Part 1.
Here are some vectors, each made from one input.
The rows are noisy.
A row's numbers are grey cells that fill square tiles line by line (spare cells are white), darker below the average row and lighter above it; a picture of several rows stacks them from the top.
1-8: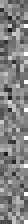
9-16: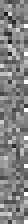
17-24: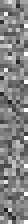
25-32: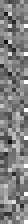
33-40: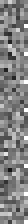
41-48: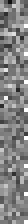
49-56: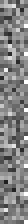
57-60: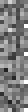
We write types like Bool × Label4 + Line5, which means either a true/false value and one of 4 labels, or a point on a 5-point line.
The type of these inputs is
Line3 × Line5.
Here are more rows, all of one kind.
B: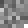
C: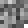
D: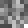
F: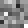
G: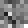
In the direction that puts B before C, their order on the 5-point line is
D, B, G, C, F.
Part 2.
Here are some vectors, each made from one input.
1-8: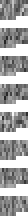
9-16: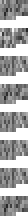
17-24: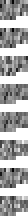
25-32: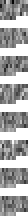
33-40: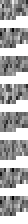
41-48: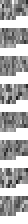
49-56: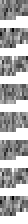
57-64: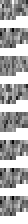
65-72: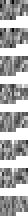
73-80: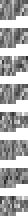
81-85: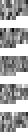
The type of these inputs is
Line8.
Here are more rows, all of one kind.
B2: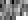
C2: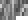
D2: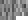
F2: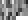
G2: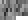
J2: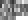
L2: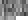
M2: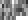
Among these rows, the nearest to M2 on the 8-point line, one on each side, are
C2 and F2.
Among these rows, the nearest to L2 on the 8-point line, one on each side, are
D2 and G2.
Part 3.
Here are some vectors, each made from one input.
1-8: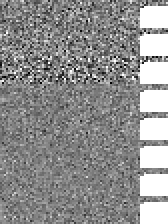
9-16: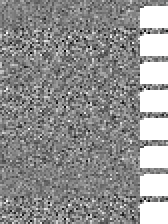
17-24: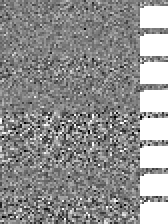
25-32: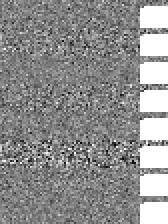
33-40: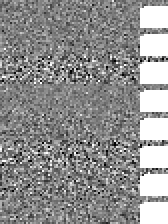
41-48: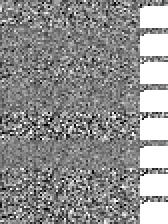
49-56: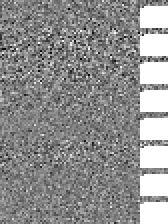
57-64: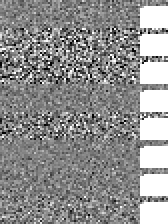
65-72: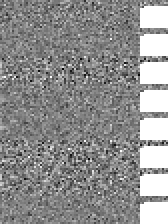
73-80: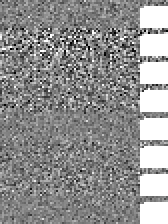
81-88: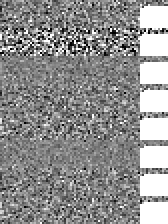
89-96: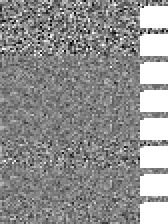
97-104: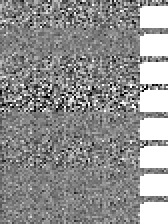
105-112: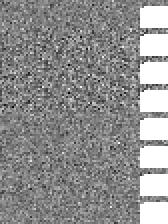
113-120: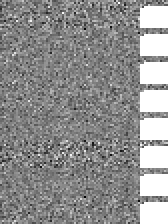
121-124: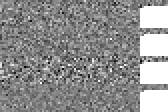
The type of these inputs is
Label8.
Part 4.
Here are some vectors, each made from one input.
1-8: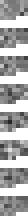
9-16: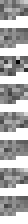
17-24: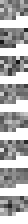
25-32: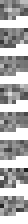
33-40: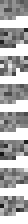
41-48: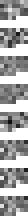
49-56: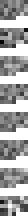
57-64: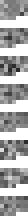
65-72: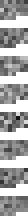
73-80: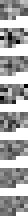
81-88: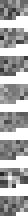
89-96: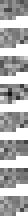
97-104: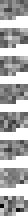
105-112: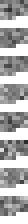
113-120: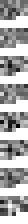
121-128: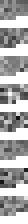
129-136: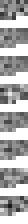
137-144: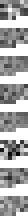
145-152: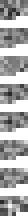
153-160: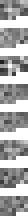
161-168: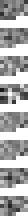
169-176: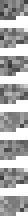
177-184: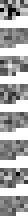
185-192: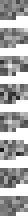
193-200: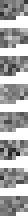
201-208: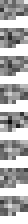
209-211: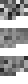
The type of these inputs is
Line6.
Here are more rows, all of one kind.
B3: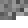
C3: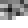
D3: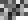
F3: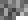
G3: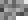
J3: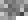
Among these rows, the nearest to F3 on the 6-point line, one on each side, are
B3 and D3.
